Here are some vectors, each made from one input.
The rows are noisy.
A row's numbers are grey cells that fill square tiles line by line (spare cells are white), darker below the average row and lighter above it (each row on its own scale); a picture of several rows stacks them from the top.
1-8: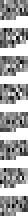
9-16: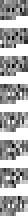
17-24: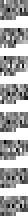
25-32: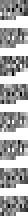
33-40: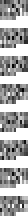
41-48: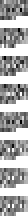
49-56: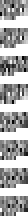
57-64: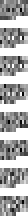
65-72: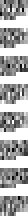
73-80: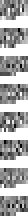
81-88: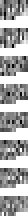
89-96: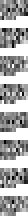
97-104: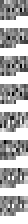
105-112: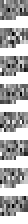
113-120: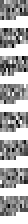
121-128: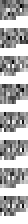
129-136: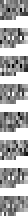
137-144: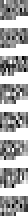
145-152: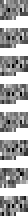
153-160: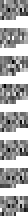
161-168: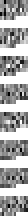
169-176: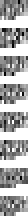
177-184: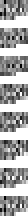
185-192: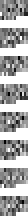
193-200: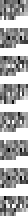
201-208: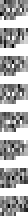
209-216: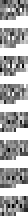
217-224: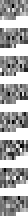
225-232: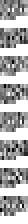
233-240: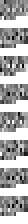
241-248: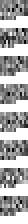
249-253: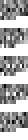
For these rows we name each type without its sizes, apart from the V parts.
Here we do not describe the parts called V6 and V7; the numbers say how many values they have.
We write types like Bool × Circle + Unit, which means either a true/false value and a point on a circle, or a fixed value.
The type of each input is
List(Line) + (Tree + V6) × V7.
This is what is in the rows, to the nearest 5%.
About 55% of them hold a value of V7, together with either a node of a tree, or a value of V6. The rest are lists of points on a line.
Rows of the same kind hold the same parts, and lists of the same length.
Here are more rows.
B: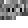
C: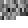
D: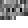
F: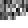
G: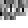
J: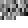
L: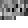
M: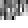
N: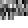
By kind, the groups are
B, D, L
C, J
F
G, M
N

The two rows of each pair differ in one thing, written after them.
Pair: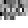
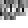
the node of the tree
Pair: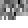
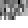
the node of the tree
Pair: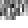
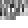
the node of the tree
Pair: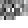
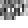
the node of the tree
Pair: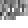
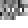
the node of the tree
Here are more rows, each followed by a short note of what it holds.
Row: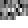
a value of V6 and a value of V7
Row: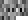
a list of two items
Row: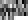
the empty list
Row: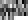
the empty list
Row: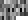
a list of two items
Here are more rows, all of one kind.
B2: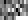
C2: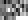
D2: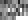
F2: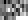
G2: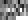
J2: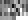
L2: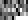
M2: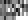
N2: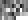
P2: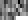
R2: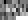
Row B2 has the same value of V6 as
L2 and P2.
